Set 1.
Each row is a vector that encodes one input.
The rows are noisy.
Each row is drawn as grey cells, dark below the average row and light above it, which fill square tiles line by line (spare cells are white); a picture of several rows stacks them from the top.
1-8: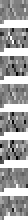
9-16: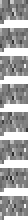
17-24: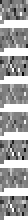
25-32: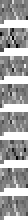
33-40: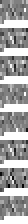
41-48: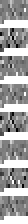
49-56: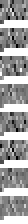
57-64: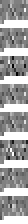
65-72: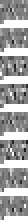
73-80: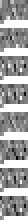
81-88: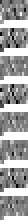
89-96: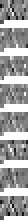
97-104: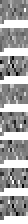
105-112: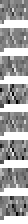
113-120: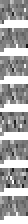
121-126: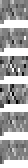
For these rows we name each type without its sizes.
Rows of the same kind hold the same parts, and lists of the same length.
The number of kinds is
2.
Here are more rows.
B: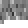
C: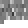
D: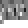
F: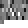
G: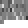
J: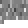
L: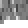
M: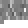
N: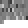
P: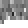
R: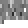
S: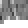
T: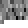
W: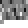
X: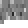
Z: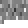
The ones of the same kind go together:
B, C, G, J, L, M, N, P, R, S, X, Z
D, F, T, W

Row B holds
a node of each of two trees.
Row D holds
a point on a circle.
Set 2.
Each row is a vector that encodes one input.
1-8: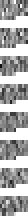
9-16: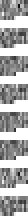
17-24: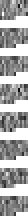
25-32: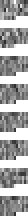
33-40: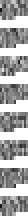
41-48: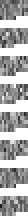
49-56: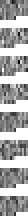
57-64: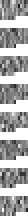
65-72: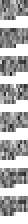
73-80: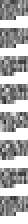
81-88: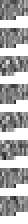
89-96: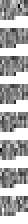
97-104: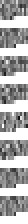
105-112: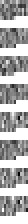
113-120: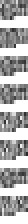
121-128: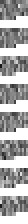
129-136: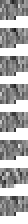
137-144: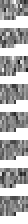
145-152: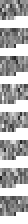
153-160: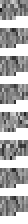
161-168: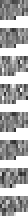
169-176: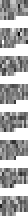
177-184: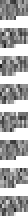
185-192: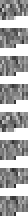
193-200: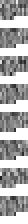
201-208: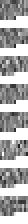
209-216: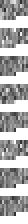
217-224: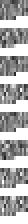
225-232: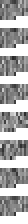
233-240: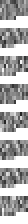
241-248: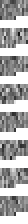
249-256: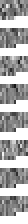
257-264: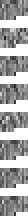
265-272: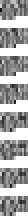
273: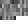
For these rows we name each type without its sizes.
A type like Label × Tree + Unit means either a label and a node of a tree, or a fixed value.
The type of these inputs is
Bool × Bool × Bool + Circle + Line × Line + Unit.
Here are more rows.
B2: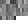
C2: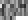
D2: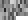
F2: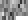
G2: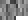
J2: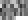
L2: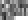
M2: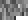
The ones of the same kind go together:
B2, G2
C2, J2, L2
D2, F2
M2

